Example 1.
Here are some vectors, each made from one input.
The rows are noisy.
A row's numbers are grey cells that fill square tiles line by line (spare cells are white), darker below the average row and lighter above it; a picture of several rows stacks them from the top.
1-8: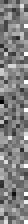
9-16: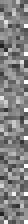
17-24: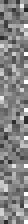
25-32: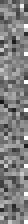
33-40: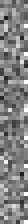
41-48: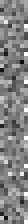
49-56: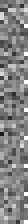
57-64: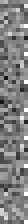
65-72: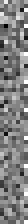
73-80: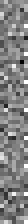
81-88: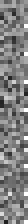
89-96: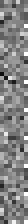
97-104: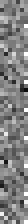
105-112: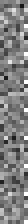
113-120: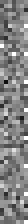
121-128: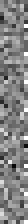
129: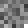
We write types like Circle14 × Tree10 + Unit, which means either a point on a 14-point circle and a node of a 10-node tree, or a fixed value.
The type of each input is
Bool × Bool × Bool × Bool × (Line8 + Line9).
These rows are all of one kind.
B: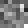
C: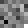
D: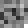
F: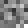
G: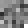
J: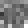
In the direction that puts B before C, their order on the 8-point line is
F, B, C, D, J, G.
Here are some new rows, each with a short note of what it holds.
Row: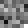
a point on an 8-point line and four true/false values
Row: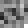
a point on an 8-point line and four true/false values
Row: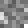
a point on a 9-point line and four true/false values
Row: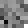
a point on an 8-point line and four true/false values
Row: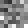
a point on a 9-point line and four true/false values
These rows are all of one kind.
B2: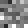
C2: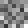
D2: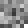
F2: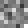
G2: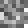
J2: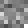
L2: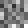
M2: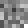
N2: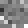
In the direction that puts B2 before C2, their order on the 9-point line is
B2, F2, N2, C2, G2, J2, D2, M2, L2.
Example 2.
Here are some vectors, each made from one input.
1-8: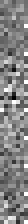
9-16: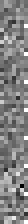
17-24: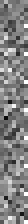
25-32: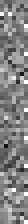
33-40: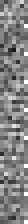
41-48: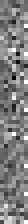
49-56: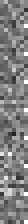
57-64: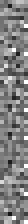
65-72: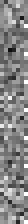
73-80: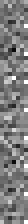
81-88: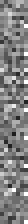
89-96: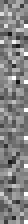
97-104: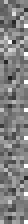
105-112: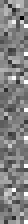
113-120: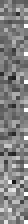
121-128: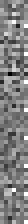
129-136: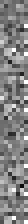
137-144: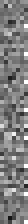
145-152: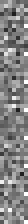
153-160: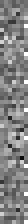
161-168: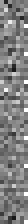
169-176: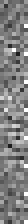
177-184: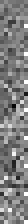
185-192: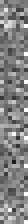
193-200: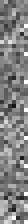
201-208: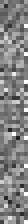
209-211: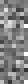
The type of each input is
Bool × Line20 + Line19.
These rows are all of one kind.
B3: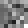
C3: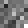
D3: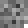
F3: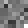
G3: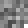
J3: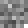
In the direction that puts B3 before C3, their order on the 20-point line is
D3, G3, B3, J3, F3, C3.
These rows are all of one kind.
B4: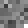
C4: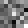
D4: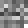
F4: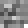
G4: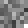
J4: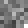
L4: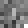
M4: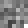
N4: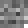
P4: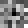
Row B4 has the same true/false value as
M4 and P4.
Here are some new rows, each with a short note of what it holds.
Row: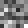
a point on a 19-point line
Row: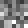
a point on a 19-point line
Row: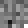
a point on a 20-point line and a true/false value
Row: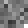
a point on a 20-point line and a true/false value
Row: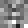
a point on a 19-point line
